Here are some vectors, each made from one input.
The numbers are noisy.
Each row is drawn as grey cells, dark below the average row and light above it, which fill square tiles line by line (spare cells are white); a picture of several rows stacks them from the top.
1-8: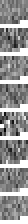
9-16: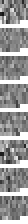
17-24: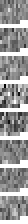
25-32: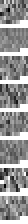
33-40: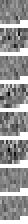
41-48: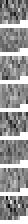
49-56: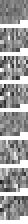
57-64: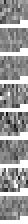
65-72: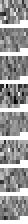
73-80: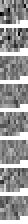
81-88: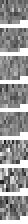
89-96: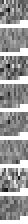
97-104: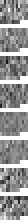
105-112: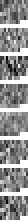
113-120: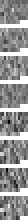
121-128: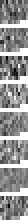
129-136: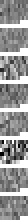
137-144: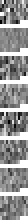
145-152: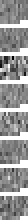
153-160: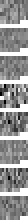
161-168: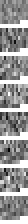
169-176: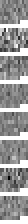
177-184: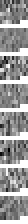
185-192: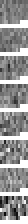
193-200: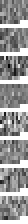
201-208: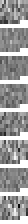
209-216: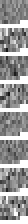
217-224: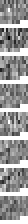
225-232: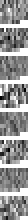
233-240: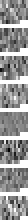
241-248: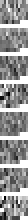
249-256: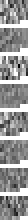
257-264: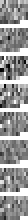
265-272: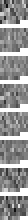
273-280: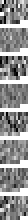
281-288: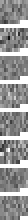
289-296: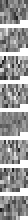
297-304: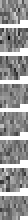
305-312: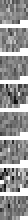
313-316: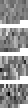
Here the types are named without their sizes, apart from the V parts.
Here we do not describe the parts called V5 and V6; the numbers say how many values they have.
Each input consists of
a point on a line, together with either a point on a line and a value of V5, or a true/false value and a value of V6.
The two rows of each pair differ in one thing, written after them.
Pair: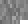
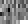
the true/false value
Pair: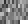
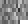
the value of V6
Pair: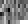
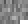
the value of V6
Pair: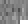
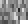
the true/false value
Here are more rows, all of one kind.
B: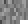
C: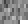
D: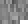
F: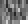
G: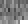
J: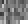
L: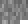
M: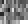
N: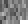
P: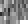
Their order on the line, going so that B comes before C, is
F, G, P, N, B, C, L, D, J, M.
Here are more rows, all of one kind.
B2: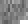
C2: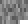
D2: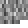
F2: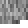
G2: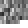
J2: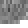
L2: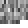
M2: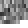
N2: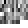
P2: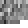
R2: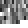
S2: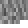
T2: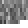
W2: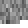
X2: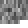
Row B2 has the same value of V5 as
D2, M2, P2 and T2.
